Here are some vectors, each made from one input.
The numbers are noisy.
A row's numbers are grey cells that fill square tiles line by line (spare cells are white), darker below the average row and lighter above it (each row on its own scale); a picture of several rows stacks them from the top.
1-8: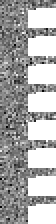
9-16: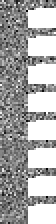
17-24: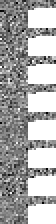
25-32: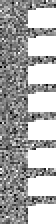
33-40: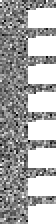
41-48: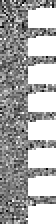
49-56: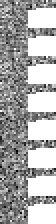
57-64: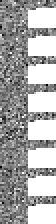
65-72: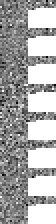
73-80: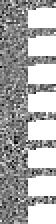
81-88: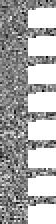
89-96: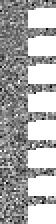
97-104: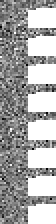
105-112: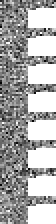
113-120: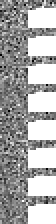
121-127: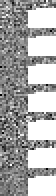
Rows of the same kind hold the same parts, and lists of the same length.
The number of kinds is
2.
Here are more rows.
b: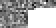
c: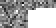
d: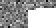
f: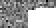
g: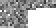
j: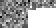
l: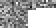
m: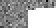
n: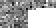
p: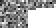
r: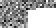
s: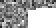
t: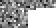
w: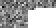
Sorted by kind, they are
b, c, d, f, j, m, p, s, t, w
g, l, n, r

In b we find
a point on a 9-point circle and a true/false value.
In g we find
a point on a 6-point circle.
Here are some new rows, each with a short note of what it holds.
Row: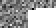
a point on a 9-point circle and a true/false value
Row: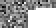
a point on a 9-point circle and a true/false value
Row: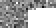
a point on a 6-point circle
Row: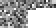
a point on a 6-point circle
